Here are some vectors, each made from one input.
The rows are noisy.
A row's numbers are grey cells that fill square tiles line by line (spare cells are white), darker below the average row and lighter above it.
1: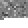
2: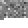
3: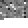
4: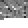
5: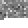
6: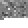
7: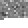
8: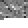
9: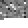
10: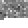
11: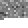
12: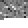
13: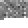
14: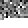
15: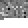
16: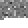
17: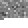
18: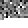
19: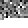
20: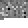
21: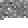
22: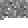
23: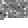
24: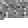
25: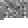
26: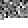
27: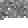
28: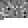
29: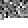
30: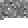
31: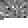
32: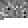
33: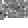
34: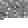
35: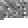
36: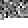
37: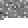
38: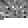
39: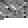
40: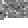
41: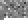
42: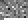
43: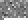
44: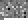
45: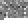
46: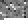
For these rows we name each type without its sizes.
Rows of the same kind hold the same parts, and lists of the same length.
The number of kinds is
3.
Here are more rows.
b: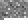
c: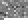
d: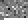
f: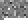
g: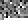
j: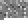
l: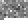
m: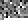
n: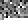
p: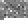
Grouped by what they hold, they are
b, c, f, j, l, p
d
g, m, n

